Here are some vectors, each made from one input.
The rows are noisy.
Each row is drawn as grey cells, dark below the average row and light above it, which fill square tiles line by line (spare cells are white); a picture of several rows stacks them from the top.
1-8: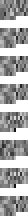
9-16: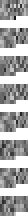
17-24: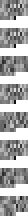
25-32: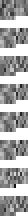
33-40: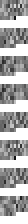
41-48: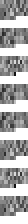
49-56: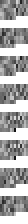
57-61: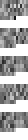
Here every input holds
one of 4 labels.
